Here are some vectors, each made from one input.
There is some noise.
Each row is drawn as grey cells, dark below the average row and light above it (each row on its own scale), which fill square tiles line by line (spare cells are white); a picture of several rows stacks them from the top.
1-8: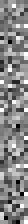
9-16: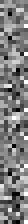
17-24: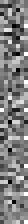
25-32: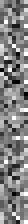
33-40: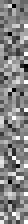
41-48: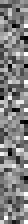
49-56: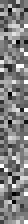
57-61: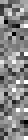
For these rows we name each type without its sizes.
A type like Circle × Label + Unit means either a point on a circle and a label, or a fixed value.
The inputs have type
Circle + Tree.
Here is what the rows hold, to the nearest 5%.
About 60% of them hold a point on a circle. The rest hold a node of a tree.
